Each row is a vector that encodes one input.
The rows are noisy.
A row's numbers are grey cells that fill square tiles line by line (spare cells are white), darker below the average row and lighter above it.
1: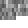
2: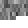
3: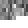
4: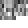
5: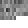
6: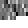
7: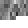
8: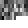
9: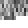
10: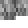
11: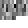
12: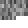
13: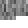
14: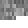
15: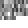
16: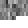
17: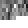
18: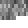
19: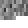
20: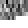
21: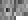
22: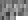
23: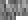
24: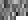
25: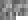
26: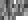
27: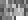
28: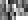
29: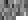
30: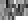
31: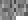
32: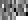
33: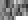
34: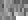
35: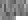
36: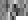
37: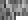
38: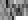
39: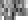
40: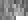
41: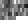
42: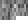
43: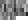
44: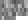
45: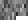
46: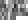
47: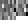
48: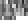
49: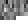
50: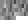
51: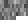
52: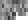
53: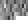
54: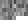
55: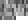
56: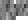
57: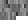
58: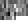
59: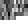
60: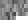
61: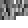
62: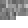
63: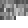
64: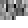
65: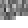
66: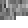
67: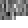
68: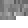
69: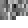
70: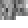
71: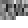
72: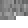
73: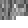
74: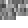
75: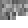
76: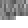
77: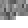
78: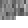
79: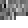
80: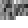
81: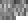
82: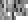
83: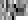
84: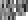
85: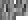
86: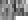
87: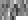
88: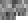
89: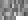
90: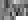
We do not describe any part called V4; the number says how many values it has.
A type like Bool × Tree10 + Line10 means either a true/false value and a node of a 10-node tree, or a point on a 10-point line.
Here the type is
Bool × List2(V4) + Line5.
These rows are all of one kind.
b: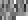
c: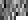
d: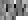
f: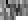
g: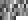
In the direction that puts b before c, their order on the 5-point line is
d, b, g, c, f.
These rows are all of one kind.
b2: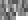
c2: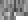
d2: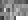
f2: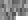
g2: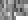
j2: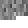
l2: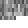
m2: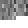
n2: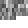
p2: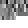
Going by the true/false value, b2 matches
f2 and n2.
